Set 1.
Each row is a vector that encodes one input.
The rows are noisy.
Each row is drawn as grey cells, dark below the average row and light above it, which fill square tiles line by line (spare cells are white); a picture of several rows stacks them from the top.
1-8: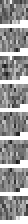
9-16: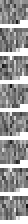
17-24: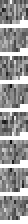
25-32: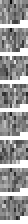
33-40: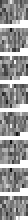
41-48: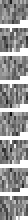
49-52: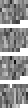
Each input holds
a point on a 5-point line and three true/false values.
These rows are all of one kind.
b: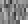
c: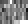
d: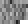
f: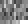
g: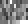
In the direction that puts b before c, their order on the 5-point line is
b, d, c, g, f.
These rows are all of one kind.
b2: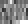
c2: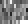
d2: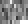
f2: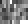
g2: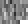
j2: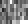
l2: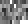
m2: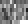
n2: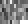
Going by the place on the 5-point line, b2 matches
d2, m2 and n2.
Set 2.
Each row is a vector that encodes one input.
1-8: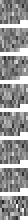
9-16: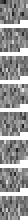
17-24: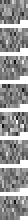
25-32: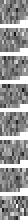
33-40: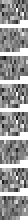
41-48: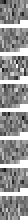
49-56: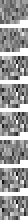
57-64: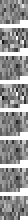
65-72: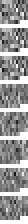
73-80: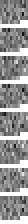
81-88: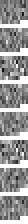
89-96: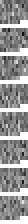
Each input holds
either a point on a 13-point circle, or a point on each of two 3-point lines.
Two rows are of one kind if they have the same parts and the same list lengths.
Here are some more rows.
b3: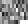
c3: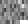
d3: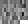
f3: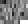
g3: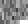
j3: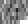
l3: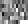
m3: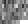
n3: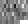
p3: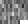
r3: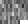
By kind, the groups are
b3, l3
c3, d3, f3, g3, j3, m3, n3, p3, r3

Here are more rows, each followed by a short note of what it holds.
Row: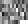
a point on each of two 3-point lines
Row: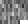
a point on a 13-point circle
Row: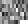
a point on each of two 3-point lines
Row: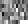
a point on each of two 3-point lines
